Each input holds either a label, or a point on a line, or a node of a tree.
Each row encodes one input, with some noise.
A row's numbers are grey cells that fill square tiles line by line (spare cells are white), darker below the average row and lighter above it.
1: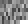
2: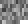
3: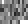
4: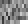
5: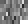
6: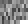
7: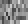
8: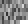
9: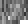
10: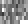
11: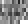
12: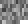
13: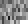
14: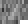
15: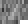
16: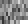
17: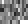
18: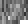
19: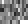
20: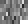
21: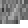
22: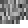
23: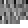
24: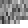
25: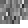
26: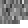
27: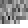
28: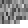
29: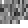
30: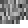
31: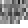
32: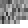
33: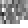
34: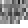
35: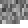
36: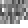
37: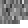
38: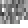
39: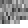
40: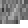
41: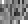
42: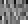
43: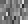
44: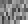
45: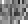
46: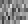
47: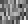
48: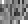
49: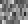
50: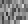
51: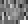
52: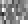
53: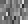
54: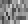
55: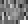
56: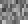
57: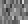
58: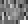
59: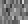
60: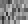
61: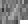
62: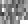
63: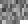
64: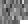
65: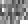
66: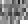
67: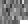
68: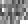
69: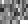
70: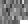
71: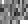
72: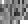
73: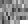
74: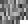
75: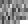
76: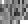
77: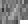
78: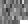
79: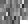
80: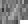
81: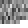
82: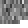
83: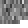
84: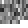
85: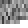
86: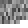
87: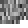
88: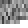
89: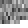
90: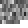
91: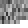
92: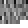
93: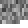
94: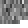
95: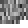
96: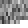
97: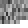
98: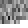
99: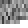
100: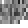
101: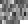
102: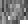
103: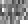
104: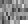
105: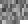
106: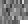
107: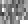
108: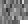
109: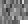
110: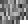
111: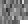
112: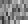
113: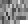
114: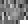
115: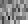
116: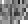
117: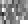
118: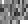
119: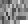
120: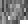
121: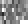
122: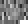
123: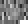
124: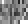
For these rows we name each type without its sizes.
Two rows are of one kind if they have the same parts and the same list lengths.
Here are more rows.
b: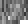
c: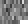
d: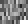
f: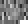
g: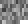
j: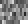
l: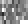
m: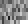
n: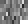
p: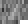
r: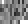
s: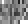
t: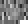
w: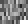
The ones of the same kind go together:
b, c, d, f, g, j, n, p, t, w
l, r, s
m

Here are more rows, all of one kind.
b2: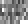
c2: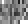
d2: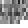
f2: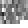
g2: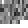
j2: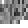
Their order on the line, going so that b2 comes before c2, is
f2, b2, d2, c2, j2, g2.
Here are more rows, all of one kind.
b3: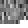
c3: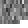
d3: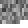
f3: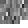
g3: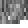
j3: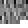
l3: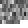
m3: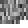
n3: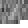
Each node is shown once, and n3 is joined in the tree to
c3, d3 and g3.
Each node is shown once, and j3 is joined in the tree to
b3.
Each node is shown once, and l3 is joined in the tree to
d3.
